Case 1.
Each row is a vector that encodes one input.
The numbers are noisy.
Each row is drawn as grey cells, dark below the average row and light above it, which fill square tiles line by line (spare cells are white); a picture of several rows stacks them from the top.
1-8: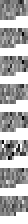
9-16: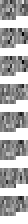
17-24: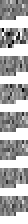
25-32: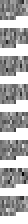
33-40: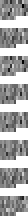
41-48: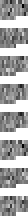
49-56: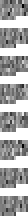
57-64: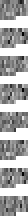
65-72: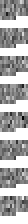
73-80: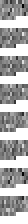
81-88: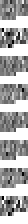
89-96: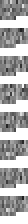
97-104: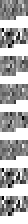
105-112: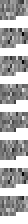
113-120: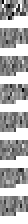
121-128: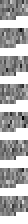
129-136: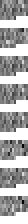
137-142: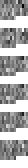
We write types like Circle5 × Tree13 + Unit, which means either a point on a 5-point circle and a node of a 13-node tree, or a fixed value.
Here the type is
Circle10 + Unit.
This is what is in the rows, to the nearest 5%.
About 95% of them hold a point on a 10-point circle. The rest hold a fixed value.
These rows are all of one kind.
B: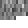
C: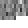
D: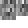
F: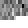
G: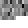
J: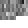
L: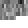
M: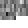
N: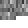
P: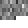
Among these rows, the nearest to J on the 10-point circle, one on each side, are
L and N.
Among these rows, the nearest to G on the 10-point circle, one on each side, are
D and F.
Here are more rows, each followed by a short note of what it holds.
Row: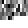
a fixed value
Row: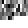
a fixed value
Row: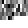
a fixed value
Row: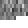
a point on a 10-point circle
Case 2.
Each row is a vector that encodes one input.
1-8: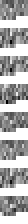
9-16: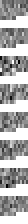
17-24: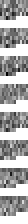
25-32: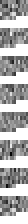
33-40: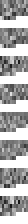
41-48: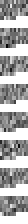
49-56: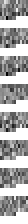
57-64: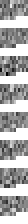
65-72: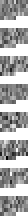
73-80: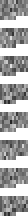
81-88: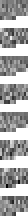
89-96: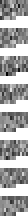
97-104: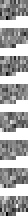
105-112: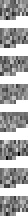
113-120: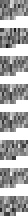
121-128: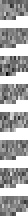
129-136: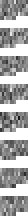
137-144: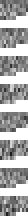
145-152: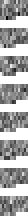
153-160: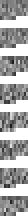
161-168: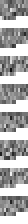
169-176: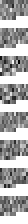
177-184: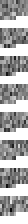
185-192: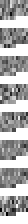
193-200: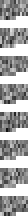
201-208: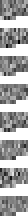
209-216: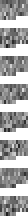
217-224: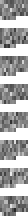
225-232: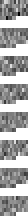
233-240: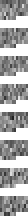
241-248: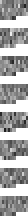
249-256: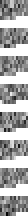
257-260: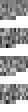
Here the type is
Line19.
